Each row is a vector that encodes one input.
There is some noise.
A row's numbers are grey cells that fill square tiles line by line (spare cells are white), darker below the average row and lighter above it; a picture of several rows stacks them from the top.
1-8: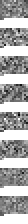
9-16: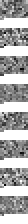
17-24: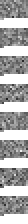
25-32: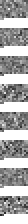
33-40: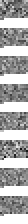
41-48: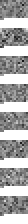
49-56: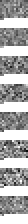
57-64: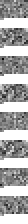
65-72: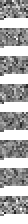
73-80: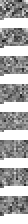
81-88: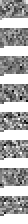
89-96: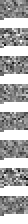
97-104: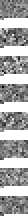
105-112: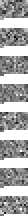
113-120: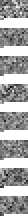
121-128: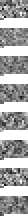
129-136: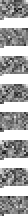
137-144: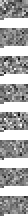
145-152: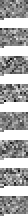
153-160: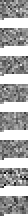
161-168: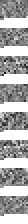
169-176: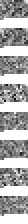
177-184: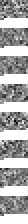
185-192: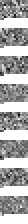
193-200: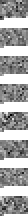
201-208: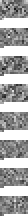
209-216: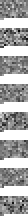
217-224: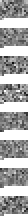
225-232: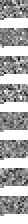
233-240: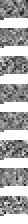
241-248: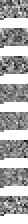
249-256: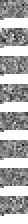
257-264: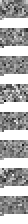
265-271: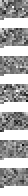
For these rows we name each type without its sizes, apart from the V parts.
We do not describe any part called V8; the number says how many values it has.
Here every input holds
either a node of a tree, or two values of V8, or a list of points on a line.
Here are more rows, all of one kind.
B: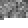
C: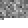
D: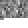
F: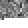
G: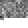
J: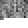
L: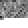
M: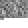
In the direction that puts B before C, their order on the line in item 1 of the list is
J, B, G, L, D, M, C, F.
